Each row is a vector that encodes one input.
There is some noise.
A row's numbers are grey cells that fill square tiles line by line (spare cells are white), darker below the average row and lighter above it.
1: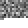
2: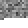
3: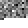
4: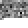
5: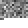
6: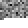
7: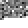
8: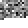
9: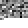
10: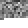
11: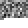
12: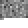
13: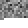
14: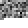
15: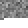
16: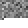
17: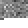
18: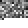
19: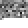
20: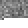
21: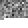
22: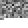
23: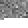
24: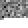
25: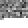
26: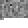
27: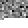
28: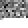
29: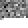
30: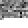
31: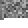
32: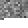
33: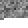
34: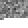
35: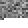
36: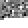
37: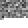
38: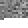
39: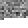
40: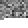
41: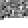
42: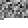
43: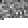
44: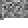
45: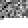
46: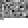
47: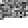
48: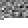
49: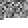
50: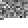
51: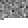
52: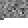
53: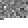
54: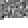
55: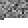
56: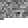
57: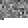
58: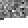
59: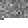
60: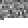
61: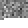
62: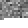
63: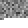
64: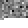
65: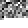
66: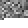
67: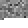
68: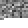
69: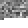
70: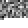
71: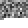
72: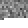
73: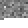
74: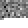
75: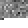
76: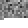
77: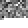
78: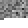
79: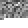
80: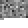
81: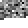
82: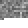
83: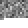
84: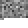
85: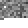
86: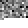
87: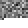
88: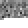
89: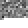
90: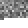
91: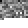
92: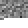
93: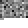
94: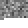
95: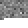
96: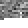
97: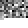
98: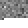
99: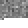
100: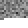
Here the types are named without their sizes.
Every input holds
a point on a line and a true/false value, together with either a fixed value, or a node of a tree.
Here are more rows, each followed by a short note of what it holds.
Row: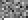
a point on a line, a node of a tree and a true/false value
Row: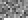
a point on a line, a node of a tree and a true/false value
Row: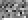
a point on a line and a true/false value
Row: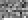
a point on a line and a true/false value
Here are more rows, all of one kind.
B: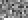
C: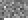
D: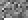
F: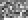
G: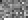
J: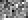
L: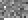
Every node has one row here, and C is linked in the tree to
L.
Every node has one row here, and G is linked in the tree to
B, J and L.
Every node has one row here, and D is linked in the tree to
B.
